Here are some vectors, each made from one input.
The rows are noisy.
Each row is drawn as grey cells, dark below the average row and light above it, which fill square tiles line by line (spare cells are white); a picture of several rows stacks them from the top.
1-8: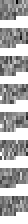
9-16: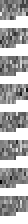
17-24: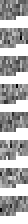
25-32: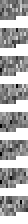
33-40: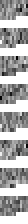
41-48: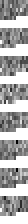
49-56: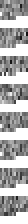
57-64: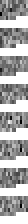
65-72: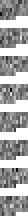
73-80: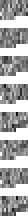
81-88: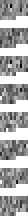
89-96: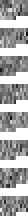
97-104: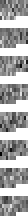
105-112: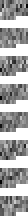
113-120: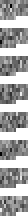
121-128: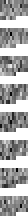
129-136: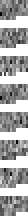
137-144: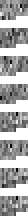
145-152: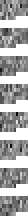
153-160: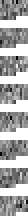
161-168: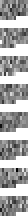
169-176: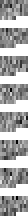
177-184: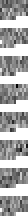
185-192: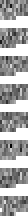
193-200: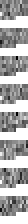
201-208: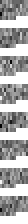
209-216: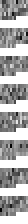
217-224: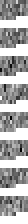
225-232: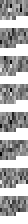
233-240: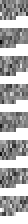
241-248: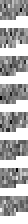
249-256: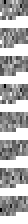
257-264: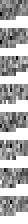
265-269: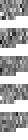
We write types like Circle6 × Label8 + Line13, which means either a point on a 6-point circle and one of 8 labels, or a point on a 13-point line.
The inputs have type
Label8 × (Label11 + Line11).
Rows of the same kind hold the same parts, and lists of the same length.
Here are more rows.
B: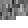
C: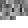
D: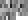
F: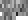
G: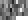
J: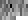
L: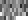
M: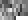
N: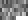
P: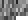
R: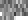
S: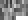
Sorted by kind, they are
B, G, P
C, D, F, J, L, M, N, R, S

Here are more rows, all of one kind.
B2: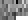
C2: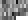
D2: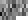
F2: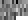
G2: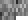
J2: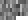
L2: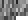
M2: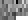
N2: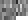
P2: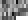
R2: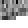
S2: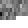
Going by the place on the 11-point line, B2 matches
C2, F2 and M2.
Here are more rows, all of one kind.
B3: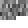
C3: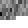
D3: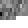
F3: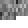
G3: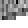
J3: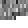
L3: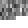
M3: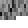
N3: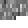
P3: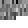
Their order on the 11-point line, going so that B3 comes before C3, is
M3, B3, C3, L3, D3, N3, F3, J3, P3, G3.
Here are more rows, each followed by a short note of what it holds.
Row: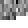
one of 8 labels and a point on an 11-point line
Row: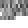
one of 8 labels and one of 11 labels
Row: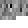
one of 8 labels and one of 11 labels
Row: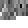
one of 8 labels and one of 11 labels
